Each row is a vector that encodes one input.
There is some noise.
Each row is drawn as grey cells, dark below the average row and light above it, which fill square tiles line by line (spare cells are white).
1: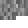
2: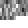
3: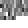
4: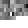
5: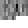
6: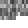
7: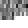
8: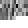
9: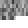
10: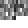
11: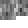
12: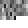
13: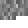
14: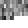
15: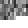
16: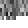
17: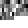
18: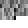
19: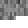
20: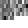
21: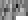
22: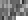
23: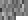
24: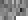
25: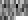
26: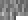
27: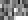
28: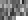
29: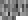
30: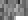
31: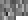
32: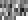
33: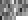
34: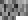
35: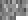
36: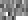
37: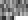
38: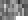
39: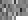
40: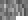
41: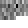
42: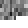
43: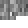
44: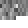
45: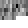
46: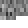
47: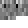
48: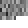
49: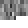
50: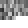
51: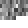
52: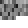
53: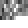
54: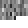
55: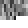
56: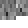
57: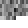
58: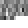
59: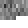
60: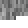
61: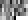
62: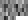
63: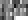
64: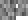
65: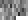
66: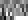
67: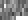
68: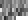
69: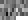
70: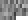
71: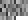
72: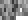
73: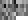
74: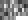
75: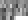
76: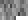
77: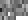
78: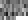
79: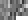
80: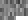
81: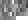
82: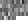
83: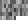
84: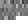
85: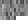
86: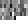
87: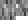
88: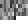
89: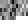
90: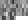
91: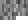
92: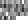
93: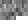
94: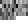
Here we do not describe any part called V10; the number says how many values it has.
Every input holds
a point on a 6-point line, together with either a point on a 6-point line, or a value of V10.
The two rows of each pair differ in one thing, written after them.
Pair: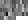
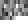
the place on the 6-point line
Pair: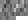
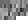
the value of V10
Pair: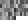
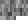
the place on the 6-point line
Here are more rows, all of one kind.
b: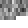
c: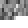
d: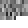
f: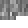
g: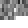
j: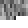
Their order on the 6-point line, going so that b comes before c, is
d, j, b, f, g, c.
